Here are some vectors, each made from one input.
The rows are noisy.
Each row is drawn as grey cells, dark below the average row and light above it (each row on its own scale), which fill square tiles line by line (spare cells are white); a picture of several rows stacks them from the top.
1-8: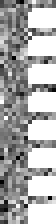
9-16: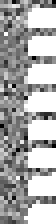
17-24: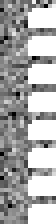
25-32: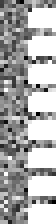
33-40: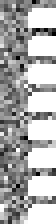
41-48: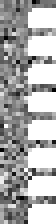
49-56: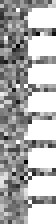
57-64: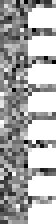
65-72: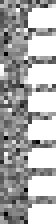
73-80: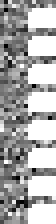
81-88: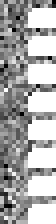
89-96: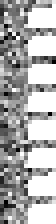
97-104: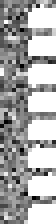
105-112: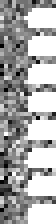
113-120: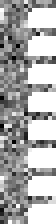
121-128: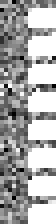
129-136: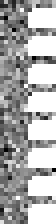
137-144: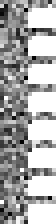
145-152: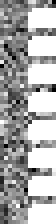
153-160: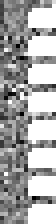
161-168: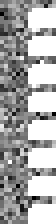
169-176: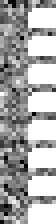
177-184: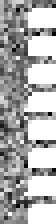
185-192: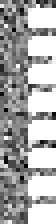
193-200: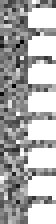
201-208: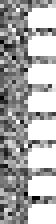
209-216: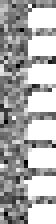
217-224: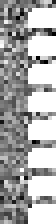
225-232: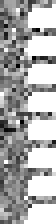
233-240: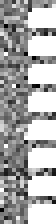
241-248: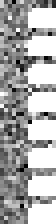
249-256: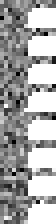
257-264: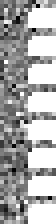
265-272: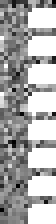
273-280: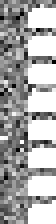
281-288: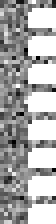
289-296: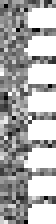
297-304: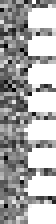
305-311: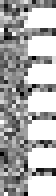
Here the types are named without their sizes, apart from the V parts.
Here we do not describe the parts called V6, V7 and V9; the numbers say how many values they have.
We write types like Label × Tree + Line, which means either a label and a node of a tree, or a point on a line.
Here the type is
Bool × Line + Circle × Circle + V6 + V7 × V9.
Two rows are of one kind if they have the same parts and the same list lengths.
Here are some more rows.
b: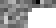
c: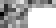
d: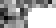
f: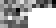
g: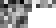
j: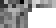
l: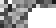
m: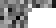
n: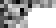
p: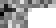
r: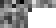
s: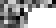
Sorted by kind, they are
b
c, d, f, l, n, p
g, j, r
m, s

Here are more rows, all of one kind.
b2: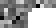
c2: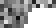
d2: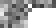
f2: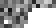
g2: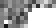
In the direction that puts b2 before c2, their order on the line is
g2, b2, d2, f2, c2.
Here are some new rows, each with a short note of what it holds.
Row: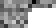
a point on each of two circles
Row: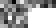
a value of V7 and a value of V9
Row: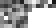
a value of V6
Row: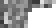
a point on each of two circles
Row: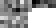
a point on each of two circles
